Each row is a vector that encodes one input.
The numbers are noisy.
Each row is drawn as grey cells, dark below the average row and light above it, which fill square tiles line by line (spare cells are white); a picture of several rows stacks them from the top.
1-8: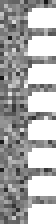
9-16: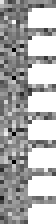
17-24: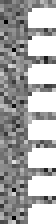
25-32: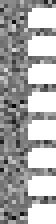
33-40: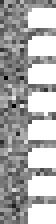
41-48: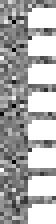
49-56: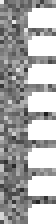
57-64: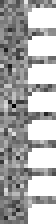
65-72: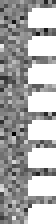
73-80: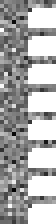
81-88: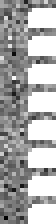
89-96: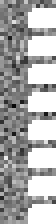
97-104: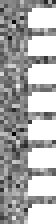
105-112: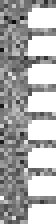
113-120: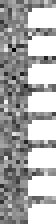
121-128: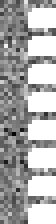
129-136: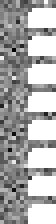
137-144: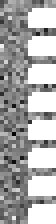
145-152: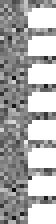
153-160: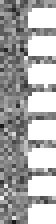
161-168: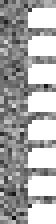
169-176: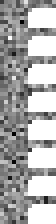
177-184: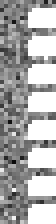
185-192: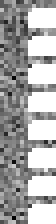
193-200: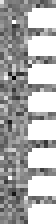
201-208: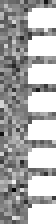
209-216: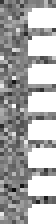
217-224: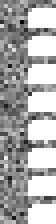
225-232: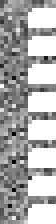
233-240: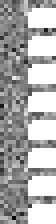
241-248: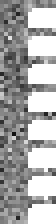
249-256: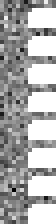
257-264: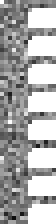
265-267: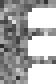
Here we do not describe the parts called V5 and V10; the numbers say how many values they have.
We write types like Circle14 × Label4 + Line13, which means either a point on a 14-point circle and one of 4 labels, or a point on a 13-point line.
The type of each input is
Bool × Line6 + (Line9 + V10) × V5.
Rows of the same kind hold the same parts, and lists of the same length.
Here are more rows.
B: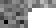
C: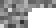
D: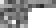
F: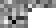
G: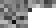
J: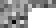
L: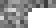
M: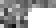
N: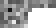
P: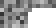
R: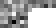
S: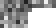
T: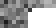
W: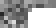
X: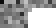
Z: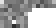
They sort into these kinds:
B, D, N, P, S, T, W
C, L, M, X, Z
F, G, J, R

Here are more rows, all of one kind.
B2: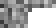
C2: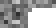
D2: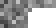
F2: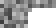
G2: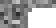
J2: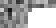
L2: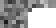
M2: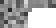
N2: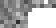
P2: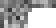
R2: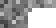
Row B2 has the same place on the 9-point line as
F2 and J2.
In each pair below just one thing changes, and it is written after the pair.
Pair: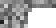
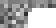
the place on the 9-point line
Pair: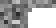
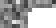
the value of V5
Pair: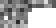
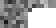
the place on the 9-point line
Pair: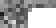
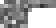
the value of V5
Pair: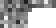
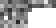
the value of V5
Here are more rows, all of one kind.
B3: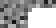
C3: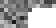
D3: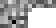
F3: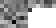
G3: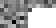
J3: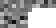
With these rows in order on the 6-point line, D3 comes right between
B3 and G3.
